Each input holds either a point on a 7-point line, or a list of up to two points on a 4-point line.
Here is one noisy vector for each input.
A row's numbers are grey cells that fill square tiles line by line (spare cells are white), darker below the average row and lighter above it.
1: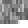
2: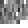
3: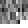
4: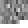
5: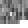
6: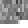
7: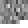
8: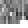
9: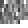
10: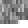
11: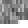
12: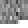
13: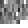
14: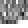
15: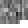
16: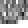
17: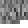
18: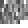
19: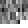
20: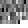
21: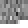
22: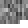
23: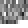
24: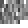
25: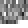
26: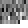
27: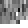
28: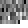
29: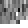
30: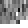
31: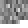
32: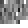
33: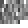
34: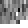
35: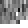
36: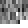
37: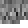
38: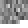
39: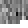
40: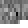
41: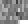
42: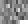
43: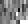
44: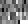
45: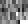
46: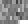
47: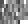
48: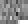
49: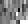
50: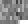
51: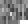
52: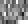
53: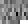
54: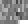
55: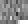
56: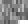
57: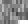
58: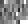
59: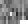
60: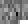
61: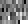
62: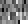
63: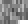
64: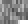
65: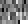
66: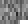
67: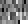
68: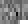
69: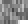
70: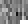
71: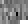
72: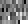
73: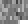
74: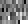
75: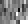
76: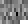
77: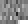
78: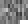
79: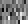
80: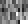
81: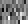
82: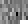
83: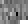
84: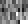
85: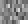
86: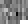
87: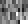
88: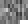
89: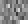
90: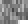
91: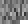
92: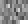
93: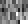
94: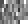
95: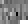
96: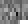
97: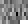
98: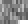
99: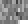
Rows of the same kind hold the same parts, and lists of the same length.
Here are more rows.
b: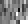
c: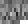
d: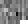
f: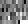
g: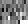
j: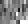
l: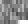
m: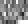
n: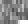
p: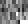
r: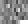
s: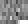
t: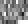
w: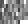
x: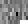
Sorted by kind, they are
b, f, g, j, p, w
c, d, x
l, n, r, s
m, t

